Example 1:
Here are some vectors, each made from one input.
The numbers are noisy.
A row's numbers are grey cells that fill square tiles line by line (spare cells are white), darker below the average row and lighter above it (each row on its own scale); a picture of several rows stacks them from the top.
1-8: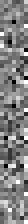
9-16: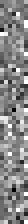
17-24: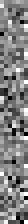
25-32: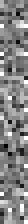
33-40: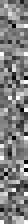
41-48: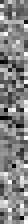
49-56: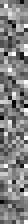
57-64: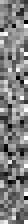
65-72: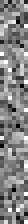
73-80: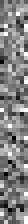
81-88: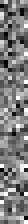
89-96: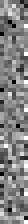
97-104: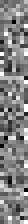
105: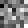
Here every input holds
either a fixed value, or one of 8 labels and a true/false value.
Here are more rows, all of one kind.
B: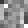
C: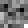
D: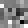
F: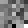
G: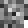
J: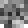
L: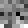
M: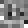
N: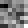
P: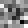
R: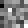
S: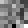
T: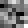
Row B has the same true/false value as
G and R.
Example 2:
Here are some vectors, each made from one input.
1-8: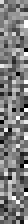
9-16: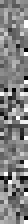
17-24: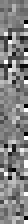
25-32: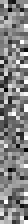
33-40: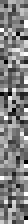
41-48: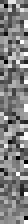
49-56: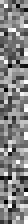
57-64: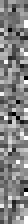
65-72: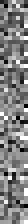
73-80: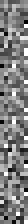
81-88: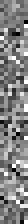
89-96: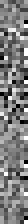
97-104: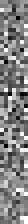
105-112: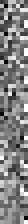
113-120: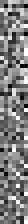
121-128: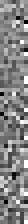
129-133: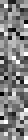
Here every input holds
one of 6 labels, together with either a fixed value, or a node of a 7-node tree.
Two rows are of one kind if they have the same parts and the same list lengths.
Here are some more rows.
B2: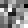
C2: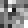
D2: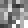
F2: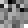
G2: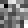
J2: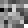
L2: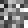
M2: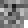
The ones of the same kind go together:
B2, C2, D2, F2, M2
G2, J2, L2

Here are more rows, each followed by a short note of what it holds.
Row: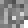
one of 6 labels and a node of a 7-node tree
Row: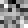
one of 6 labels and a node of a 7-node tree
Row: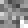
one of 6 labels and a node of a 7-node tree
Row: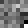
one of 6 labels
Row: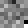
one of 6 labels and a node of a 7-node tree
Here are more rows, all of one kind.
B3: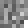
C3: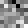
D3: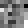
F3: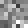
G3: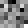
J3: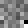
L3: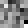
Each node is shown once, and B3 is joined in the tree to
G3.
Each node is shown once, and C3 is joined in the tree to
D3 and F3.
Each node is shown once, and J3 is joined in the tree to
D3 and L3.
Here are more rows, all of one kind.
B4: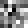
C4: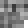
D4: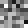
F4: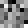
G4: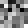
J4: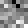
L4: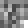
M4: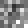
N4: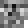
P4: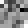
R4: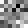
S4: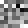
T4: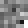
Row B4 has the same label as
D4, G4, M4 and N4.
